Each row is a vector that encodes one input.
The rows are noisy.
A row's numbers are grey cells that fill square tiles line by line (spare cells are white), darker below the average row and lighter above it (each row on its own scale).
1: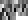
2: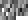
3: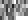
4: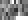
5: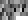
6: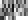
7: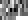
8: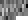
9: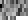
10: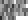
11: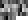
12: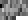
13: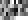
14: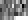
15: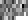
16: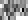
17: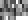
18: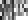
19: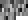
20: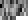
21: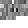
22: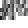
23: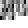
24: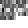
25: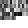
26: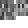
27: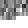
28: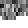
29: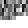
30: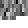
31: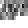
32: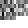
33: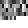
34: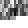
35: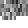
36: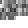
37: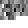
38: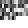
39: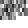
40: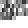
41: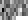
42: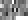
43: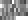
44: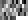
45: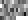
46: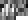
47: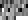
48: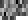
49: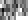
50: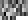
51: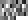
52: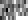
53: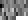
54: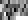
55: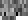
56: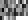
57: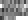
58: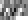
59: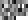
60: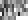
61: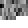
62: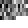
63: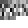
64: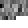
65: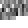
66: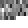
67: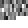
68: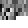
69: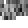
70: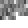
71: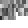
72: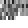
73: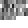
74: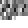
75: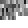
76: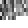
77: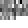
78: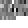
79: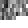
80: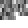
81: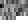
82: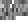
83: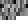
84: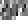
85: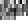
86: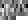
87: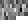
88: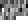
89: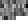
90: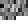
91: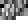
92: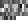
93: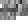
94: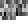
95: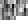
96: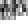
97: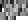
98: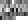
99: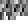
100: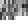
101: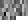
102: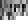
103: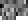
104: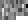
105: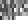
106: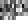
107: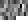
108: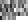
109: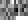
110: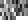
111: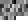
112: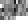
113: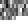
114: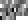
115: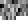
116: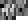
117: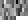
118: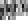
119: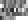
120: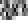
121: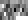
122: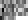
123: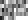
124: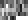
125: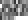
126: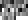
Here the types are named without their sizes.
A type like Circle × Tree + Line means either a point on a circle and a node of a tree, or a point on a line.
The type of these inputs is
Bool × Bool × Bool × (Label + Tree).
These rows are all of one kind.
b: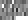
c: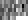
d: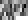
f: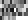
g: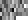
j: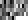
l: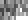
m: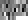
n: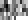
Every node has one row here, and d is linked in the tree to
c and m.
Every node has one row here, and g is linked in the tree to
b and f.
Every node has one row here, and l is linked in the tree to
c and n.
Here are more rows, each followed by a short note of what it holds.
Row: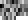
a label and three true/false values
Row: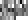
a node of a tree and three true/false values
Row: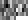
a node of a tree and three true/false values
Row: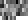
a label and three true/false values
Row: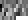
a label and three true/false values
